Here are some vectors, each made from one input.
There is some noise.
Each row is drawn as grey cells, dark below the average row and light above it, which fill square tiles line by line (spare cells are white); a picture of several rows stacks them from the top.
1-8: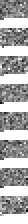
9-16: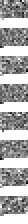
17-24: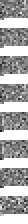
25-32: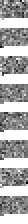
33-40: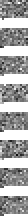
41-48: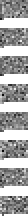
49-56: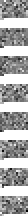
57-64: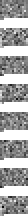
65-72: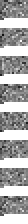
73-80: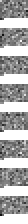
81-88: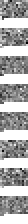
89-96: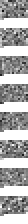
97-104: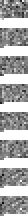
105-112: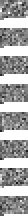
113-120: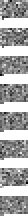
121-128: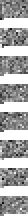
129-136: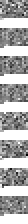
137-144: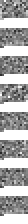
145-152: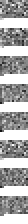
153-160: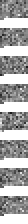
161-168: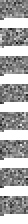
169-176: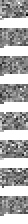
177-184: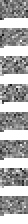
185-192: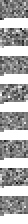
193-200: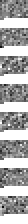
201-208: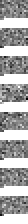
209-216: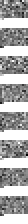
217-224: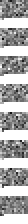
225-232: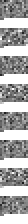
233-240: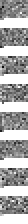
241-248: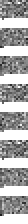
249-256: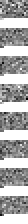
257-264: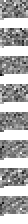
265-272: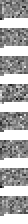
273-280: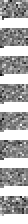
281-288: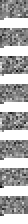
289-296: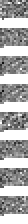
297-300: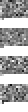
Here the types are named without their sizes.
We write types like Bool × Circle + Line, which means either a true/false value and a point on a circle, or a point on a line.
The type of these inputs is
Label + Line.
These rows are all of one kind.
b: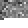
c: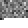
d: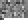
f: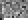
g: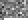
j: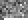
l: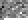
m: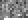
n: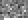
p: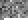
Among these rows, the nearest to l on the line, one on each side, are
g and p.
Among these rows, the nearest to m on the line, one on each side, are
n and p.
